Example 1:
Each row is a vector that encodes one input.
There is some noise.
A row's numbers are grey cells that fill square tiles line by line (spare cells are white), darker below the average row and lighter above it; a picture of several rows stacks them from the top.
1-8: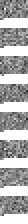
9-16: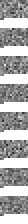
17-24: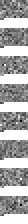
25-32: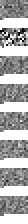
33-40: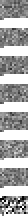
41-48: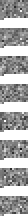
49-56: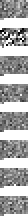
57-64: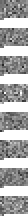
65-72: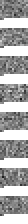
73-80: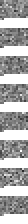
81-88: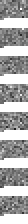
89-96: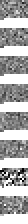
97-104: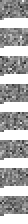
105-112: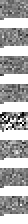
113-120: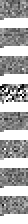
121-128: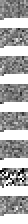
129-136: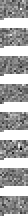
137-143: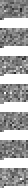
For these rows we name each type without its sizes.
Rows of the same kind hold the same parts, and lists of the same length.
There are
3 kinds of row.
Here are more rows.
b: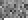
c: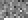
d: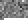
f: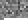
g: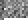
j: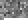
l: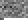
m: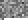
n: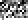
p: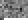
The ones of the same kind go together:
b, c, g, m
d, f, j, l, p
n

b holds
a point on each of two lines and four true/false values.
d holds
four true/false values.
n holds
a fixed value.
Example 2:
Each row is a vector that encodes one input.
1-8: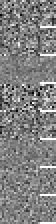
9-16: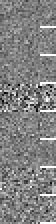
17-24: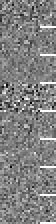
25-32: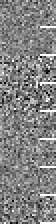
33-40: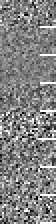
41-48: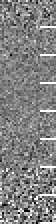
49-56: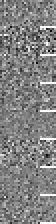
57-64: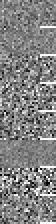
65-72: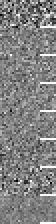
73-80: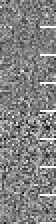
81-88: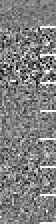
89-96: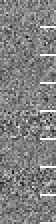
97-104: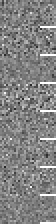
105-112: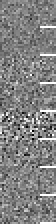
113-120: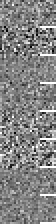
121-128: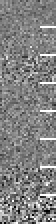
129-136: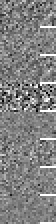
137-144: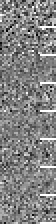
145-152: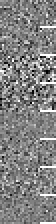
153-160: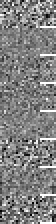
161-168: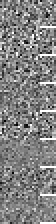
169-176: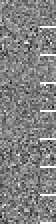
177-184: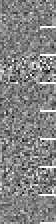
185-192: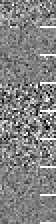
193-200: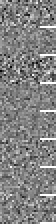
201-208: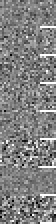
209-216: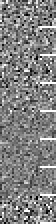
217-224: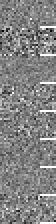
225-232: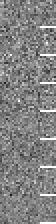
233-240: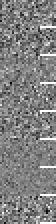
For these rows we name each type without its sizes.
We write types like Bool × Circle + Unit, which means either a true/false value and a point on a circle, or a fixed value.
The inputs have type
Circle + Line.
